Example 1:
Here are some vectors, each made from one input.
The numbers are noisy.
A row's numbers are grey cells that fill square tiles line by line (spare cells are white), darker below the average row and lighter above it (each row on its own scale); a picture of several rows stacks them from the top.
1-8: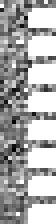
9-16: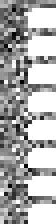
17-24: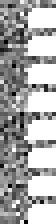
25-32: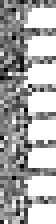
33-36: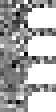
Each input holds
either a fixed value, or three true/false values.
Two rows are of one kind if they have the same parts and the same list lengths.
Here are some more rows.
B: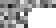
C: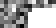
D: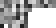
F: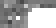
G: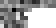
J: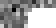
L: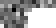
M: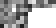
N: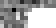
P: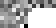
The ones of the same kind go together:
B, F, G, J, L, N, P
C, D, M

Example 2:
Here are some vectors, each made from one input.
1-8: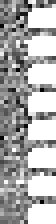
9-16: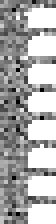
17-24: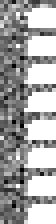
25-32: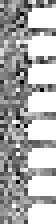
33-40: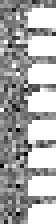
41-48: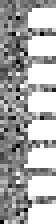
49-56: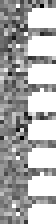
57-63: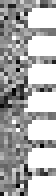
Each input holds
either a fixed value, or four true/false values.
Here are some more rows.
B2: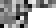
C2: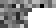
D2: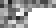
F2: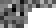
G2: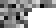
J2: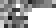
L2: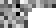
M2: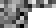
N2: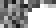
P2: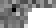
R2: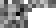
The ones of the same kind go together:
B2, M2
C2, D2, F2, G2, J2, L2, N2, P2, R2

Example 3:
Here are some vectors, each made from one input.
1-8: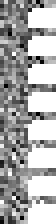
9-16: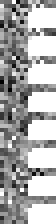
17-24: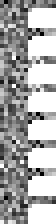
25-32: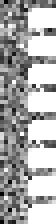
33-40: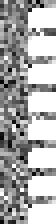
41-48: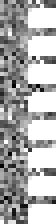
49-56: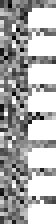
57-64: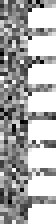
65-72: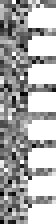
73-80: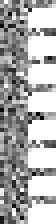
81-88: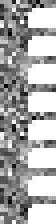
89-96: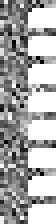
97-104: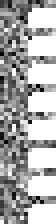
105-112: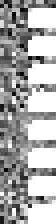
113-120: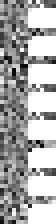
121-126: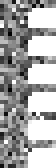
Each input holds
three true/false values.
